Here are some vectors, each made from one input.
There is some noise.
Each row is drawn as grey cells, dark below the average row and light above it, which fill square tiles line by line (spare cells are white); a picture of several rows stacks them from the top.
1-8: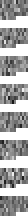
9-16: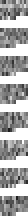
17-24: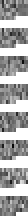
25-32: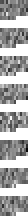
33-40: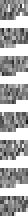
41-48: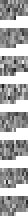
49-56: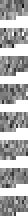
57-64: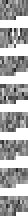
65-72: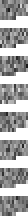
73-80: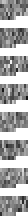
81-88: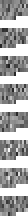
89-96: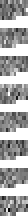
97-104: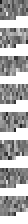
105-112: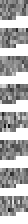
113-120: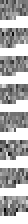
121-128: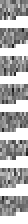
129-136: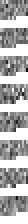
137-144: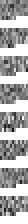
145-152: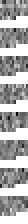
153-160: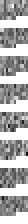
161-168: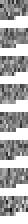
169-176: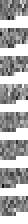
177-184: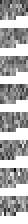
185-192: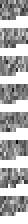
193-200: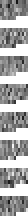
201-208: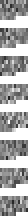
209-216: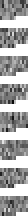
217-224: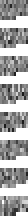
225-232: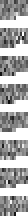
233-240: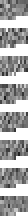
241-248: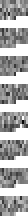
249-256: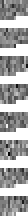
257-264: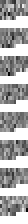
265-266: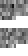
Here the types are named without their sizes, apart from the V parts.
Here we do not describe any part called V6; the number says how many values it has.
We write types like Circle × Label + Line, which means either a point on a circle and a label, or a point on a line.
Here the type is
(Bool × Tree + Label) × Line × V6.
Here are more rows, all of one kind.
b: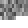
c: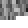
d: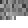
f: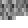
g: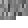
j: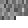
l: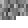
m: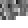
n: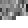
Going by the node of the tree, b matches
j and l.
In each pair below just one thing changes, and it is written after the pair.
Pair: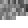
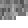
the node of the tree
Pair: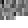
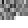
the place on the line
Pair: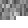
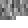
the place on the line
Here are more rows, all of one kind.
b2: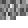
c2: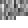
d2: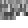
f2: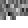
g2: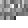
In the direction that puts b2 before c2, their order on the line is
d2, g2, f2, b2, c2.
